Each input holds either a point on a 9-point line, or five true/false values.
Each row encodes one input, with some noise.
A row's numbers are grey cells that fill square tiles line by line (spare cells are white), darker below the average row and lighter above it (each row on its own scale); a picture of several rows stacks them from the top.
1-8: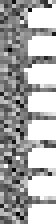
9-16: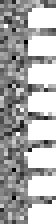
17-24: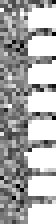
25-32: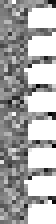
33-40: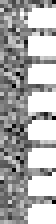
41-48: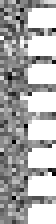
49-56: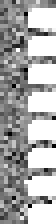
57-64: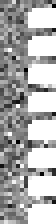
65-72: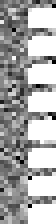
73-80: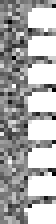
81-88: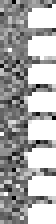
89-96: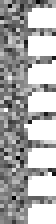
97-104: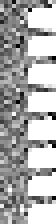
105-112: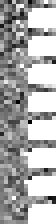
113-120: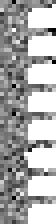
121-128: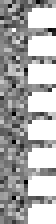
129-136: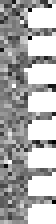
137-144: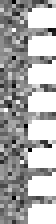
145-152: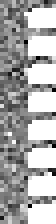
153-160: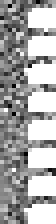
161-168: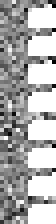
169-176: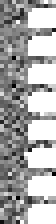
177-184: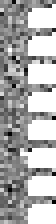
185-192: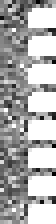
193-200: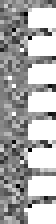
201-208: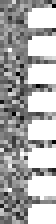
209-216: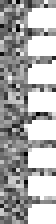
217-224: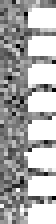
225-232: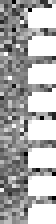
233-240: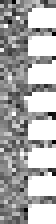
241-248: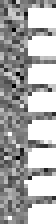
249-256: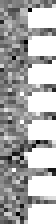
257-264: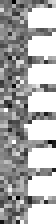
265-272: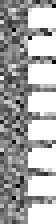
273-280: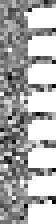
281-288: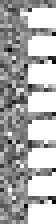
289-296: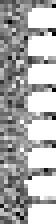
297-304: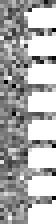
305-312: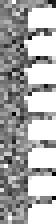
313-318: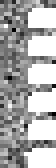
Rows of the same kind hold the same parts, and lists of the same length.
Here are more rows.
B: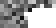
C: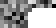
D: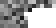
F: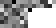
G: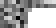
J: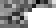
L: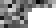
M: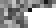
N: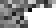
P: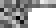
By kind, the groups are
B, C, D, F, J, L, M, N
G, P

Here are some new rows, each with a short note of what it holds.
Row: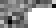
five true/false values
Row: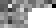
five true/false values
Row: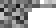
a point on a 9-point line
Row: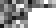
a point on a 9-point line
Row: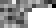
five true/false values
